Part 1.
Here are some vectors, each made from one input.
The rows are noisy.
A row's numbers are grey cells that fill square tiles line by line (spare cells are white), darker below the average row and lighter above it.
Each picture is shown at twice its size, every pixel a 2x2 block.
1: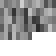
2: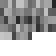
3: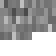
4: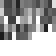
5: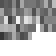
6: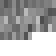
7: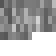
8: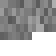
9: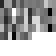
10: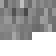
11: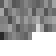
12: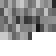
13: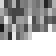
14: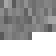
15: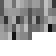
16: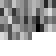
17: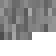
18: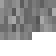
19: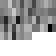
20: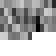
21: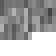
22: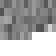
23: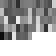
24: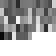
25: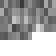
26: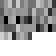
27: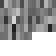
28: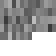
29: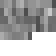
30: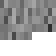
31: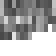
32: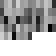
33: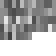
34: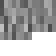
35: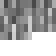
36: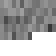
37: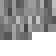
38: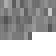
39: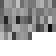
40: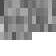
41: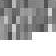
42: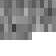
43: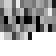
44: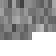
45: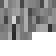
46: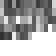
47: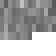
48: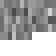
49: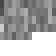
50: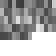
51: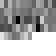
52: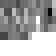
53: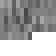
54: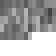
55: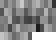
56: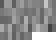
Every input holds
one of 6 labels and one of 8 labels.
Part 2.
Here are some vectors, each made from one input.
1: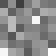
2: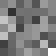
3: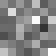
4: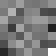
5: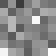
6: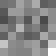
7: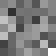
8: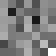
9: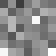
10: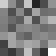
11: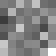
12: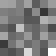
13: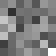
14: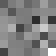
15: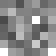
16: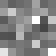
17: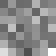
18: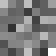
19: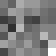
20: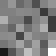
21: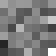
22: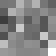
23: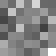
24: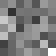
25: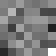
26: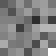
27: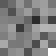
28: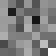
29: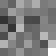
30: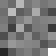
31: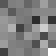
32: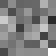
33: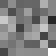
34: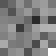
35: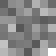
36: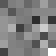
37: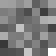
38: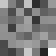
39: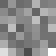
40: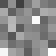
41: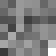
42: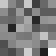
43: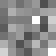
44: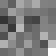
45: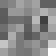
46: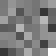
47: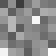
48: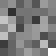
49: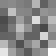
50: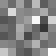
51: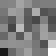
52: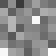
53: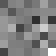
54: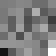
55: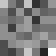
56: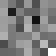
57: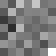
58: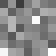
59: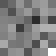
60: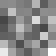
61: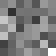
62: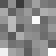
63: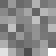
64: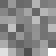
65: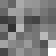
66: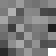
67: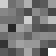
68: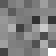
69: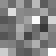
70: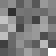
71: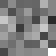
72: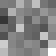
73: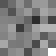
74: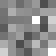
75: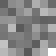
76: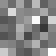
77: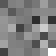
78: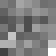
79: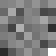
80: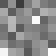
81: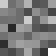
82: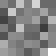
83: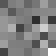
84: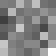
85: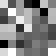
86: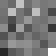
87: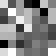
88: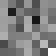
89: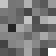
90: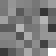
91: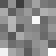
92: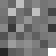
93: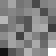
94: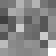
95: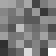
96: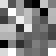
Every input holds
a list of up to two points on an 8-point line.
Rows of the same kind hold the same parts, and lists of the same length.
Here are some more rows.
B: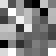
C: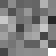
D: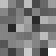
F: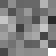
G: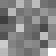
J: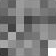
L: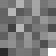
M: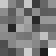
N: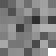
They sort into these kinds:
B
C, F, N
D, G, J, L, M

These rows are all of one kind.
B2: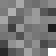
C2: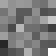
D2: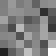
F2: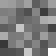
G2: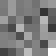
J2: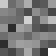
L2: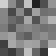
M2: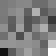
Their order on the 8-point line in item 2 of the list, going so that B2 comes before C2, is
B2, J2, C2, F2, G2, D2, M2, L2.
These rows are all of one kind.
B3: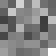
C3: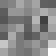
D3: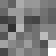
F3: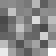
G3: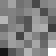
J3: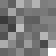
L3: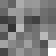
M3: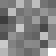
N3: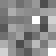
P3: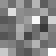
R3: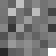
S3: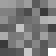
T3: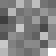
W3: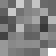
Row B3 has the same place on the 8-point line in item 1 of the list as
C3, M3, T3 and W3.
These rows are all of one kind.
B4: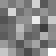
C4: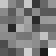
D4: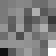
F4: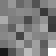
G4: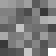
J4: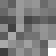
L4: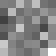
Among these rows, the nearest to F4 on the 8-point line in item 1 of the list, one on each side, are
D4 and G4.
